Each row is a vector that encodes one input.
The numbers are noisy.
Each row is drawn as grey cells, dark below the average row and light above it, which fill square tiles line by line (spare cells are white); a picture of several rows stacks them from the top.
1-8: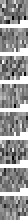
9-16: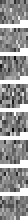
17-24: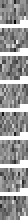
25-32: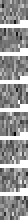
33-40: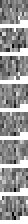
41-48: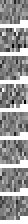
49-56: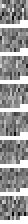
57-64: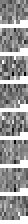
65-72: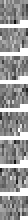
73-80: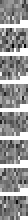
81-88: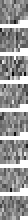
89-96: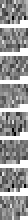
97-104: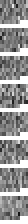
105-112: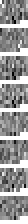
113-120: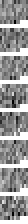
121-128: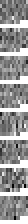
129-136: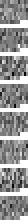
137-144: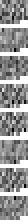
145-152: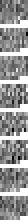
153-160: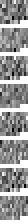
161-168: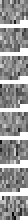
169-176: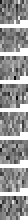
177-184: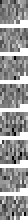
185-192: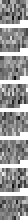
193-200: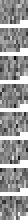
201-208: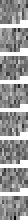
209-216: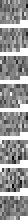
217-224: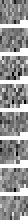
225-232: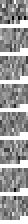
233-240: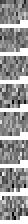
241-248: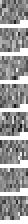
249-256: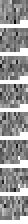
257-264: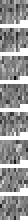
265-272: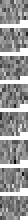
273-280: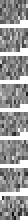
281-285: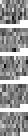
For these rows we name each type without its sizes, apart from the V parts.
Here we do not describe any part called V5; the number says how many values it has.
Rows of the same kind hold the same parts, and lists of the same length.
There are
6 kinds of row.
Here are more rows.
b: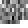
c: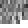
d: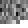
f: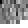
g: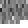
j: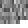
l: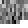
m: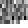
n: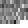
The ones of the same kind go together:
b, l
c, f, j
d
g
m
n

